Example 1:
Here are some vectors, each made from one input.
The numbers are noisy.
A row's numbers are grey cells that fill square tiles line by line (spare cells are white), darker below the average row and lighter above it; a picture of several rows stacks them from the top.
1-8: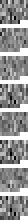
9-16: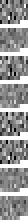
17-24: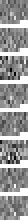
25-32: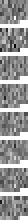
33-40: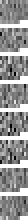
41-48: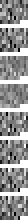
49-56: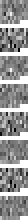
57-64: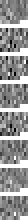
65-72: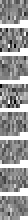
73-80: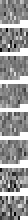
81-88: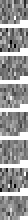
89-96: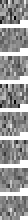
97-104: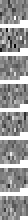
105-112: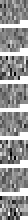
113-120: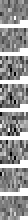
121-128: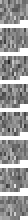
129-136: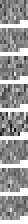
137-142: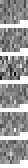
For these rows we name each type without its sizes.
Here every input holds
either a fixed value, or a point on each of two lines, or a node of each of two trees.
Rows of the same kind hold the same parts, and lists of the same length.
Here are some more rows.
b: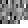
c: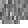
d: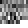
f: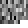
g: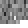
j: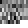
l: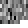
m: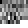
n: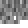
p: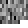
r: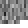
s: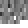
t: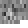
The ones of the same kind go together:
b, f, l, p
c, g, n, r, s, t
d, j, m

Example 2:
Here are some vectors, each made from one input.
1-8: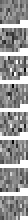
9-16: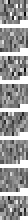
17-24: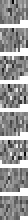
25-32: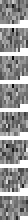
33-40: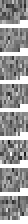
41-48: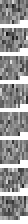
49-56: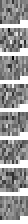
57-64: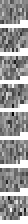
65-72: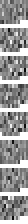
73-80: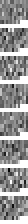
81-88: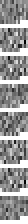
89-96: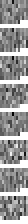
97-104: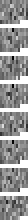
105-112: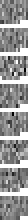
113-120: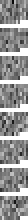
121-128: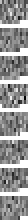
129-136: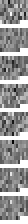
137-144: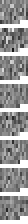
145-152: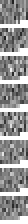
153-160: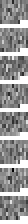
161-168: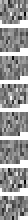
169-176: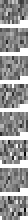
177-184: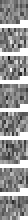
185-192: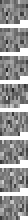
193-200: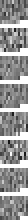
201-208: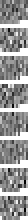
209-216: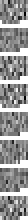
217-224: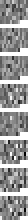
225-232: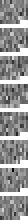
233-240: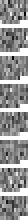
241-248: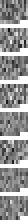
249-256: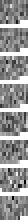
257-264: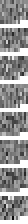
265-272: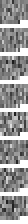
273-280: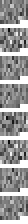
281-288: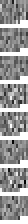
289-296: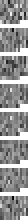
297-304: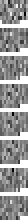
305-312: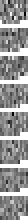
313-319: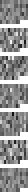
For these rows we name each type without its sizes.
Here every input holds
either a point on a circle, or a fixed value, or a point on each of two lines, or a node of a tree.
